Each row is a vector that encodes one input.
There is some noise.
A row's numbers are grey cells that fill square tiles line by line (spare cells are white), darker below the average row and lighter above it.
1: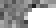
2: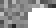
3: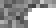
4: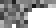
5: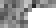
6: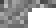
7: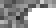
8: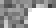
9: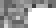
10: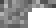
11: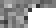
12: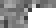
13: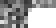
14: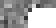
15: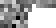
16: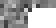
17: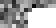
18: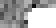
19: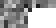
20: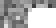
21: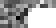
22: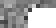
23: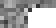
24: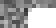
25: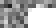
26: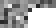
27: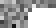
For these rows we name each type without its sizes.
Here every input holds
a point on a line.
